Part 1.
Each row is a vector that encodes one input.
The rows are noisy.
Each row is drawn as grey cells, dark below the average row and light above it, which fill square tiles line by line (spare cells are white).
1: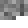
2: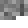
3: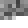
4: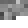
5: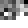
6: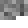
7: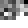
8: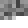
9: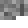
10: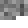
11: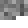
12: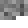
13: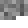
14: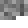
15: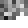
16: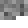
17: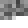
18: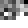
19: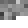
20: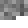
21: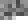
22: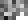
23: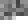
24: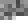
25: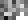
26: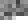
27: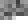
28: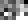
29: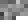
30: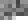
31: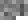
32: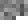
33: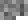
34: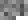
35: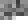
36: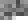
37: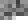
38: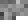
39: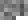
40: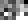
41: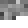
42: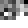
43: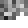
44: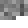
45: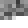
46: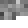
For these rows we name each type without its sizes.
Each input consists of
a point on a line.
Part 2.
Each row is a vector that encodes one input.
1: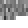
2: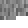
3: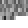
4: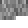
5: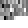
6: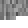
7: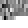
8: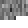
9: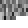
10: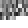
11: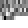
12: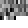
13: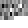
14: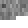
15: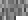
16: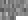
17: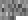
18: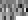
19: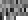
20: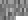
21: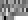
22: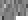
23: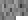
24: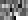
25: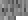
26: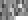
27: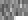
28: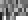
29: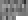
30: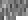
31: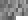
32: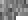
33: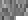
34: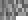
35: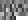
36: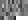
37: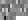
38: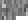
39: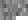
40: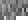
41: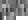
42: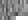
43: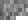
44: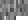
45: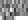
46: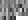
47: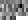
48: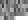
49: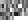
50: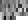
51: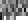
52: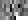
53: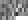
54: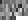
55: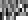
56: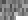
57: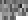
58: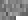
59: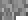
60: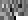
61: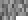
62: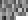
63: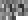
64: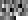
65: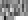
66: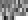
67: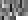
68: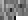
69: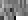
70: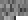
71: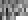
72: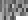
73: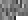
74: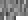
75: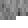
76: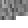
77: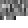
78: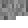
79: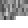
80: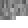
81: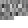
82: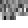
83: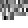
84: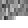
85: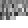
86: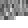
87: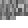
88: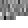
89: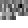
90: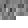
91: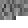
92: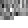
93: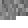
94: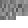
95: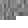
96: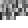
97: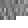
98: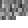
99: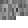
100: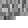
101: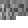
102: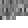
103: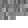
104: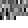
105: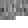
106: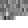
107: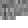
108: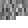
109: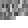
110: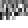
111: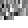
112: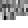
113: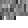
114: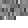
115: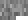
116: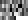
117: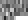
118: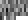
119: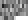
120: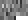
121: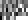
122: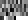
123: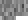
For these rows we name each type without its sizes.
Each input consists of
a label.
